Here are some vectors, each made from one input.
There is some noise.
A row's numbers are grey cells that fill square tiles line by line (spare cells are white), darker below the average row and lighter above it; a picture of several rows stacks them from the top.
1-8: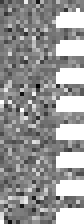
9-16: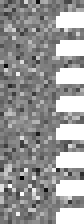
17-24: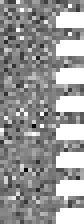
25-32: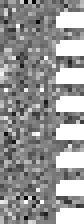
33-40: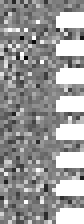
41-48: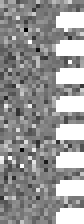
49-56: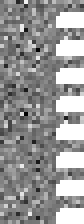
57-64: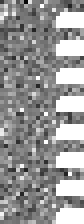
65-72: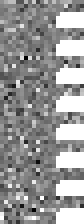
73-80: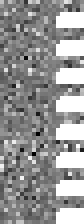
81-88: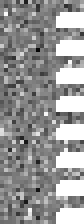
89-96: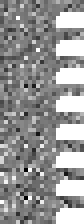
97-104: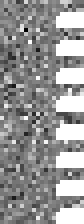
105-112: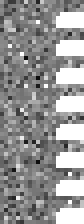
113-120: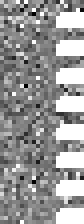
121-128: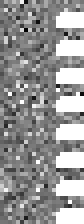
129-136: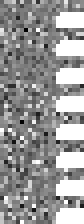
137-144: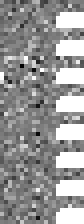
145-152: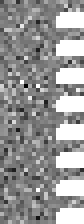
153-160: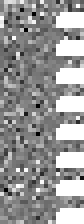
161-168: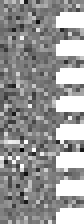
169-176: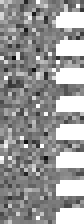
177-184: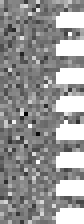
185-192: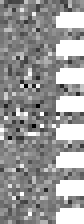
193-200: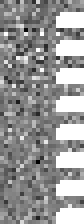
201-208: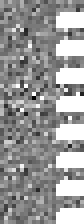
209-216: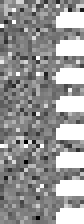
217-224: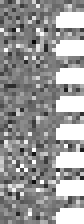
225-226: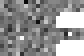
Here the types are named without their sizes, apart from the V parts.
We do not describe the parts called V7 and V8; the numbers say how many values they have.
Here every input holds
a value of V7, together with either a point on a line and four true/false values, or a value of V8.
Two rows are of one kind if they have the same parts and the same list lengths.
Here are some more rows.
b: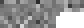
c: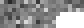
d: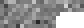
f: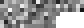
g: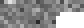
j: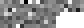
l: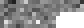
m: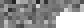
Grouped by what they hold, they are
b, c, d, g, j, l, m
f

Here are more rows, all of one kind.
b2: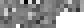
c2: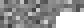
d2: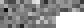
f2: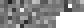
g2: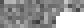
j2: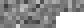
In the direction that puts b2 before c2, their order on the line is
b2, f2, j2, g2, c2, d2.
